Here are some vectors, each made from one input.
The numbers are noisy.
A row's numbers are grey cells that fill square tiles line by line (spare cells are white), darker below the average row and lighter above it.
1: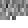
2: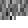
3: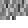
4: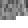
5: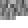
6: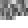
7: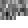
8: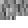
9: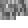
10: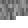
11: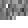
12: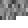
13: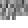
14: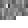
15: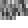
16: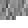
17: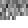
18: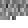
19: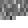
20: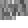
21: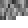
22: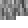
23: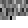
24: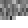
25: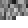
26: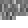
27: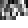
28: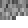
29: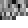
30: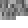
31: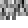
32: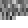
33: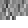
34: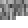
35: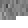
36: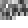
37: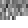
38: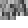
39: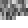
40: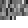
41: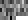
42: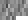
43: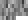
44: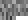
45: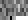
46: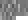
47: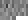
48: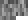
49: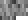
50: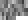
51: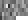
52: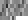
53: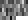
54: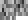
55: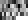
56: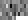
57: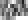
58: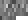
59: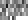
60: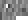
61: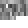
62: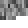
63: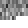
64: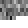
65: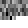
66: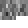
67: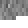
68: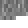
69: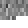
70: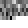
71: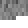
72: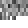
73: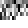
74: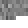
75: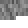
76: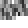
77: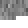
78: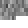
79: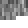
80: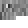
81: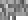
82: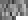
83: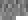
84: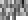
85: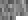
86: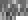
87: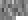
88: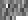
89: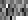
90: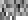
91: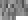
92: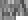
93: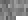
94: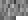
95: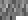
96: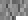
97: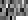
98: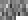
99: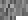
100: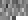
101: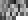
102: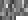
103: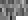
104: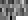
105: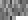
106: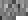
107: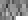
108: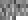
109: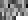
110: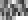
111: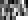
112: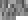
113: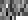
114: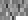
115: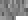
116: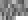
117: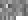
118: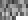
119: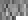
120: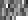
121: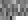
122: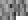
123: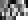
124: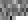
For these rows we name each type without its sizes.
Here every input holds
a point on a line and a true/false value, together with either a fixed value, or a node of a tree.
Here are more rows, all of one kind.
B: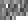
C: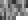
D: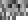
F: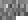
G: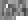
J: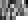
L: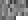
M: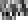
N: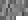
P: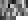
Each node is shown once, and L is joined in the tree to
J and N.
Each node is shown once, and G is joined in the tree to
B.
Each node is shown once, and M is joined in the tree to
P.
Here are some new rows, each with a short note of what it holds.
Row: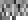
a point on a line, a node of a tree and a true/false value
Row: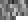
a point on a line and a true/false value
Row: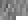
a point on a line and a true/false value
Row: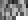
a point on a line and a true/false value
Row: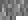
a point on a line and a true/false value
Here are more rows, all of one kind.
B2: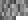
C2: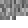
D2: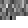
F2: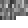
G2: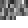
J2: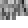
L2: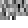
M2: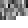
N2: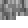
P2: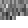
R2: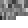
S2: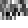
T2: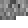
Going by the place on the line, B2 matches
C2, G2, N2 and S2.
